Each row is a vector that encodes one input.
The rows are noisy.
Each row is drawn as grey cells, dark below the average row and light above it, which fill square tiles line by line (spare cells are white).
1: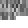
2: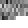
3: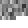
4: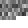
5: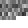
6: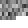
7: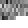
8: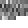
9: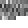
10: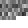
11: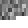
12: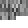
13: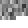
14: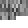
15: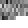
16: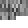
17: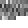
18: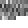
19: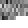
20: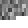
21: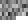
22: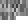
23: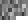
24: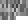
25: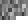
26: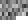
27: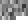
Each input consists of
three true/false values.
